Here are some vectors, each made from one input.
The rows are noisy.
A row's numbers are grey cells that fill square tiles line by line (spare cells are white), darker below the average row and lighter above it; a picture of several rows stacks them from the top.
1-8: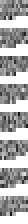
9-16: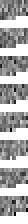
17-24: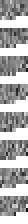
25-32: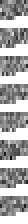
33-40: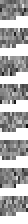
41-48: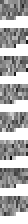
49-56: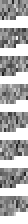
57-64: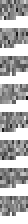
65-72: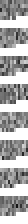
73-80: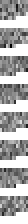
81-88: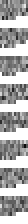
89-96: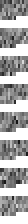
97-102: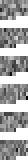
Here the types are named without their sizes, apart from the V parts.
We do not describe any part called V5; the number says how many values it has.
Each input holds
a node of a tree and a value of V5, together with either a fixed value, or a node of a tree.
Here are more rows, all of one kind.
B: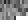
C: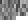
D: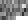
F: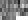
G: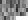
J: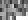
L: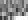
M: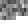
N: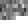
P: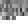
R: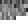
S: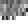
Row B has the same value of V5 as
J and R.
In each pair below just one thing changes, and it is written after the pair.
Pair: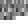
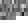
the value of V5
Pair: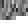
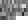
the value of V5
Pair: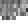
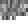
the node of the tree
